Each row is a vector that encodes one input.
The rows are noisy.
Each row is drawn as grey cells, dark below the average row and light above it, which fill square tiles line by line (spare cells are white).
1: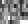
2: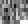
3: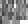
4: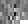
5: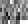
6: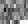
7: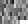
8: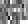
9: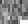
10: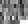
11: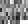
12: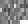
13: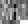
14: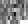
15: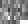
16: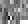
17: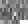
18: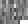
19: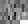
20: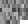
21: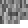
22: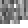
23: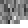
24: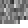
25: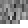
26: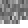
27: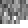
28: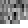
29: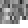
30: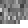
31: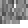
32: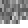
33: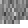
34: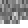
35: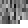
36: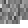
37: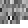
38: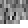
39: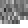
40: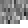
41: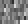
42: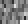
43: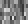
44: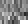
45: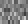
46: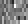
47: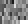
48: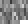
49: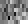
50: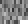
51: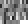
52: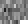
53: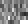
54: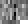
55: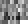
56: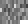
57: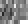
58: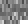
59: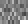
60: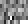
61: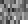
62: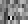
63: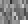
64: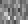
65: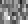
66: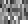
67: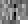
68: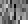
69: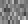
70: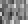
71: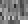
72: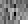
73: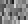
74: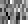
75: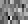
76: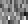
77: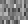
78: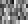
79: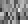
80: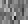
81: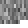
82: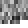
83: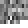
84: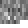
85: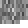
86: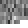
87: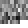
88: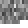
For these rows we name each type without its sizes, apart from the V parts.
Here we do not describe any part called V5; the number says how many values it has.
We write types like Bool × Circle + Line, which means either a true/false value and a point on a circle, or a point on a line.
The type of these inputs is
(Bool × Bool × Bool + Line) × V5.
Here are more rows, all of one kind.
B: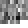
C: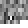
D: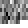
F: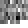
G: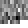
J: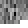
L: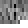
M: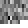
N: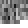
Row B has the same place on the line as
D, F and G.
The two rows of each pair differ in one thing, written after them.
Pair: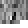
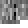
the place on the line
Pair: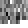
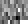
the value of V5
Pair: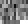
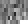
the place on the line
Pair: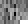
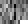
the value of V5
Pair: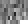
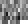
the place on the line
